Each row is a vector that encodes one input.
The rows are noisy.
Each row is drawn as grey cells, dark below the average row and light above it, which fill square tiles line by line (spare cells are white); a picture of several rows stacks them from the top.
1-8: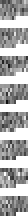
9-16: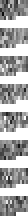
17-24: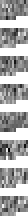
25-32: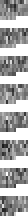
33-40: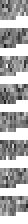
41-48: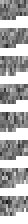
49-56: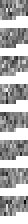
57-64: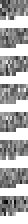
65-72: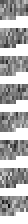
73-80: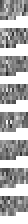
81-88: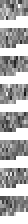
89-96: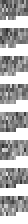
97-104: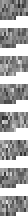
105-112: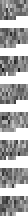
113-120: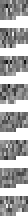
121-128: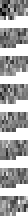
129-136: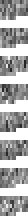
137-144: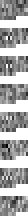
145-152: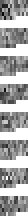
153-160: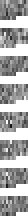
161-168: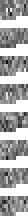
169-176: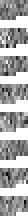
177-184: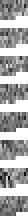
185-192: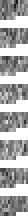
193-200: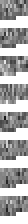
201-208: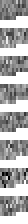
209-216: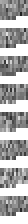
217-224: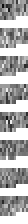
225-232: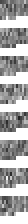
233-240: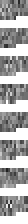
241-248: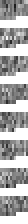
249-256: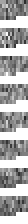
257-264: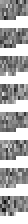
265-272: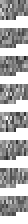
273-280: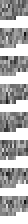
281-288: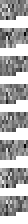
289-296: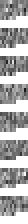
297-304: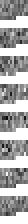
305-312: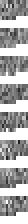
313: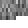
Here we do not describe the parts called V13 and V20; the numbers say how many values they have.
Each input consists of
a value of V13 and a value of V20, together with either a point on a 5-point circle and a true/false value, or a fixed value.
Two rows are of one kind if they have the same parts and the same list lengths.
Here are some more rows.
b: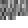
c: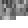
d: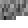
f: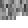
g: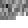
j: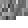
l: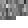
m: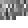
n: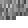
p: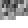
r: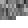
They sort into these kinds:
b, c, f, g, p
d, j, l, m, n, r

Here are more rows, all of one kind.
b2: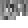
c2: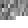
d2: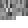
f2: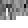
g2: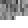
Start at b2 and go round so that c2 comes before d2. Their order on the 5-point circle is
b2, c2, g2, f2, d2.
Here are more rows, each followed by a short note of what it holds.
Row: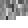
a point on a 5-point circle, a true/false value, a value of V13 and a value of V20
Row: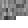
a value of V13 and a value of V20
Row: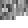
a point on a 5-point circle, a true/false value, a value of V13 and a value of V20
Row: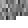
a value of V13 and a value of V20
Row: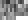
a point on a 5-point circle, a true/false value, a value of V13 and a value of V20
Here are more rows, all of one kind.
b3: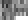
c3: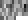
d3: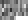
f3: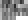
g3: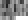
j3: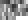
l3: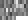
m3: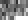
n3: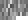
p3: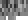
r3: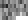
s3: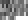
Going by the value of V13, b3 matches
f3, g3 and r3.
